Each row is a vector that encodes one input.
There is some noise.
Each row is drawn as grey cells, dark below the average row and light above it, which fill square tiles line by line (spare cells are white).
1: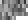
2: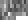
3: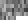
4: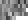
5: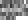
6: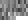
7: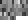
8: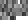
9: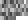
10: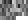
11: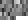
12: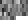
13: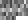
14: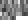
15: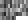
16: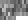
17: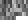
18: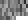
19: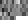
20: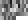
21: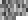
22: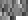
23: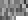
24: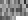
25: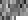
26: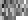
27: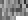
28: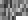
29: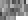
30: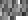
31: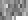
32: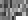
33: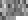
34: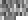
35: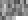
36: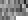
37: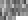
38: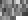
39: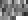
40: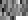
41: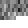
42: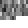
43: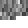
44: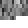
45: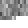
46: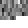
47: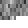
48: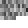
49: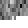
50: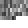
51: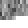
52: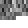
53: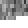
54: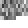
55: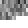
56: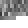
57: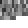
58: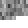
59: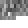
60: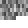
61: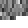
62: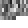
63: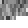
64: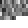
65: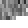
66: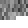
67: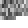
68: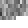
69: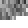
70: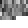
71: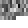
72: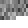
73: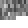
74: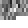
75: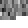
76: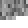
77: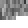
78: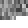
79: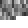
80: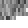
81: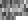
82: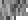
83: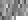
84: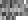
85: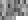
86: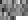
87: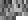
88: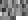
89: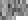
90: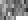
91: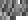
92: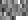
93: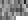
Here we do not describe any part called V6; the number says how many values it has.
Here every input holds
either a point on a 10-point circle, or a point on a 5-point line, or a value of V6.
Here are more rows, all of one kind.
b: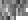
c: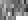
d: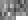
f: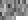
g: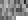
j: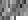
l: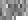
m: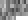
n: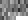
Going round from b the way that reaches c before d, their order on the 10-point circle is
b, j, l, f, m, c, d, n, g.
